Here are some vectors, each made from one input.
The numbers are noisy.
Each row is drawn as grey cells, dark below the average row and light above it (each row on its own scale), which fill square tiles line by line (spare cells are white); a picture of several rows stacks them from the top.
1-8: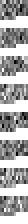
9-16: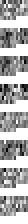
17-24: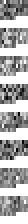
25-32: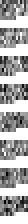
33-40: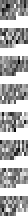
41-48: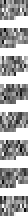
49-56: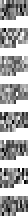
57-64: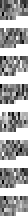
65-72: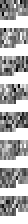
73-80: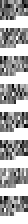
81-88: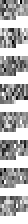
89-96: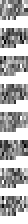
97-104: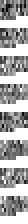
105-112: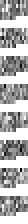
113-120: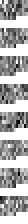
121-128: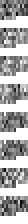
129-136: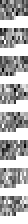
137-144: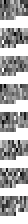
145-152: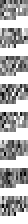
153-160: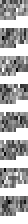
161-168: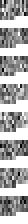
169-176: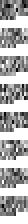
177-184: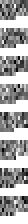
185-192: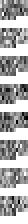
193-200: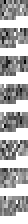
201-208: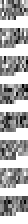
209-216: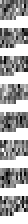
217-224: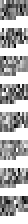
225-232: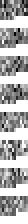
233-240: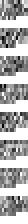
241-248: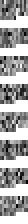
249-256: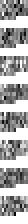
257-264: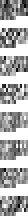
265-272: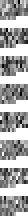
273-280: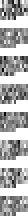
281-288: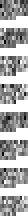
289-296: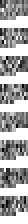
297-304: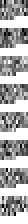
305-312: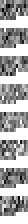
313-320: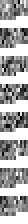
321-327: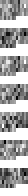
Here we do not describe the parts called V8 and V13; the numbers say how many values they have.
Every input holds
one of 12 labels, together with either a true/false value and a value of V13, or a value of V8.
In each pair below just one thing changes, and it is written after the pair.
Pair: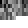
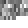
the true/false value
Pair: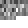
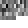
the true/false value
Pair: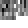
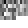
the value of V13
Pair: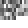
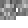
the true/false value
